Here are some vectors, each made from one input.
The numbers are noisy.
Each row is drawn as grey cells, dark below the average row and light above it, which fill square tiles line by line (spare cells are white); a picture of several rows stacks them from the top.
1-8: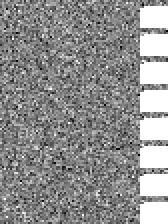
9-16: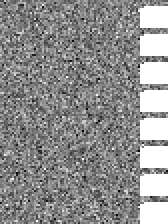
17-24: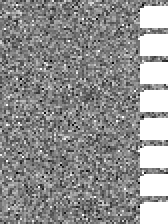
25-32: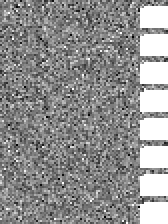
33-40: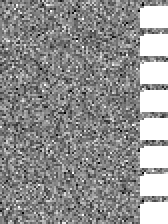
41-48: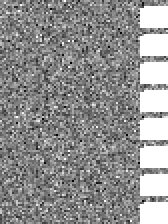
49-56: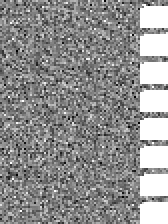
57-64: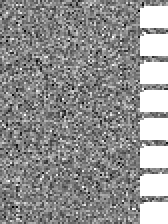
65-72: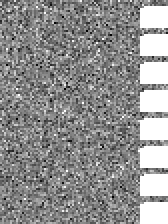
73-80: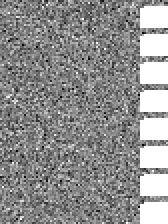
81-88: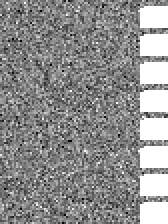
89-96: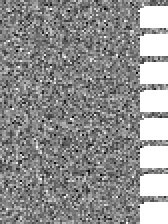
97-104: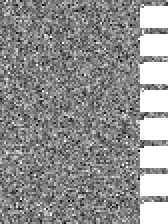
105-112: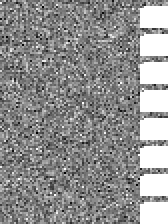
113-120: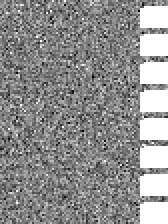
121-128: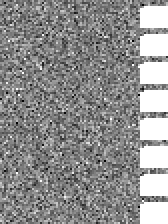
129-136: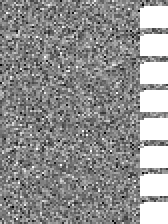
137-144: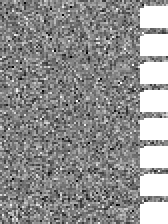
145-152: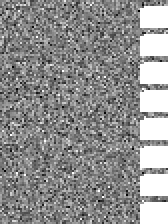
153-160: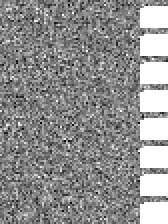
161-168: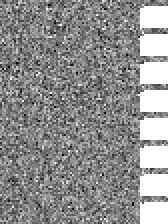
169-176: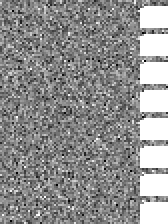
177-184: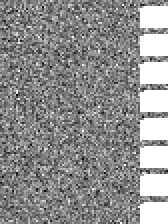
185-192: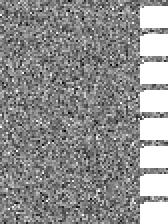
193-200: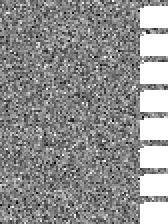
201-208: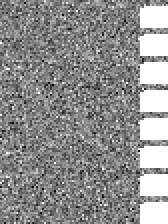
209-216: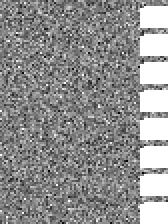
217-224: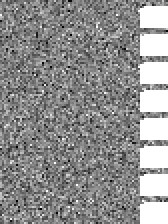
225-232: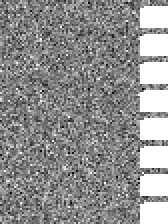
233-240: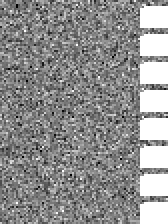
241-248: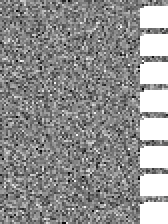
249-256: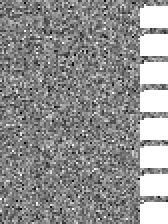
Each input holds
a point on each of three 6-point circles, together with either a point on each of two 6-point circles and a point on a 6-point line, or a point on an 8-point line.
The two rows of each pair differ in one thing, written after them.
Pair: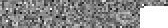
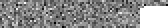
the place on the 6-point line
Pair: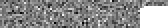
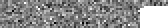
the place on one of the five 6-point circles
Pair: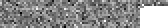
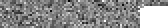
the place on one of the five 6-point circles
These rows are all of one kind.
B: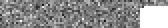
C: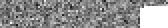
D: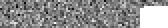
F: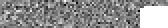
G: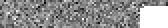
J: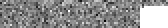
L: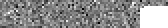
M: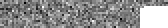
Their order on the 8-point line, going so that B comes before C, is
F, G, L, B, J, M, C, D.
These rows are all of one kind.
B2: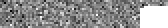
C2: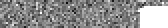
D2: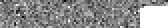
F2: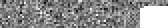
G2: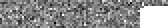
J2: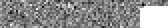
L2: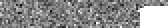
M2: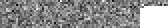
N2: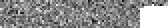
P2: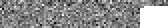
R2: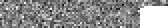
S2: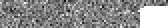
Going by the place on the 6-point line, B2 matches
C2, F2, G2 and M2.
